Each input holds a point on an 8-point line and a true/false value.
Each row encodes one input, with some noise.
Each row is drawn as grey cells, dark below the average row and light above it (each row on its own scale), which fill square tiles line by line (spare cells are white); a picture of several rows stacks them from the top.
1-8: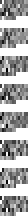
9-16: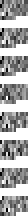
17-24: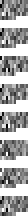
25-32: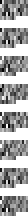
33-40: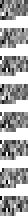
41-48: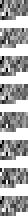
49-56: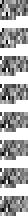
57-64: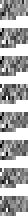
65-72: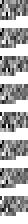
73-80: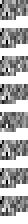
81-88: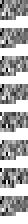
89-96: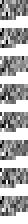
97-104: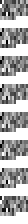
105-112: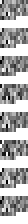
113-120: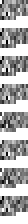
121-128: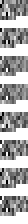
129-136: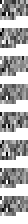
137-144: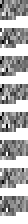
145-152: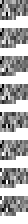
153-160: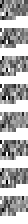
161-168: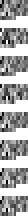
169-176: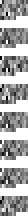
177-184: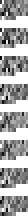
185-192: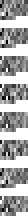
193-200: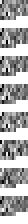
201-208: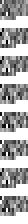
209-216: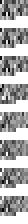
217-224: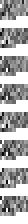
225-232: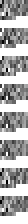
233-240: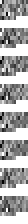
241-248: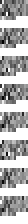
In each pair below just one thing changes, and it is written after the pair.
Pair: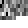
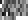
the true/false value
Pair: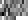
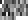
the place on the 8-point line
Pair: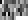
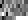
the true/false value
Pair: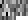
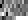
the place on the 8-point line
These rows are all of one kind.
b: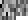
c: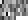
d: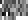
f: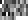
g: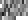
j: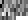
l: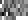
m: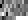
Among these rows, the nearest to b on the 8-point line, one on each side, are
g and l.
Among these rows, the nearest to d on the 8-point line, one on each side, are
f and j.
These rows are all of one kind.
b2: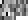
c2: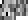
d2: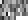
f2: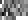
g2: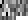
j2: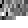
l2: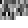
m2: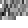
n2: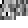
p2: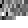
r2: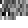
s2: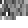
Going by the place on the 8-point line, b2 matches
c2, m2 and n2.
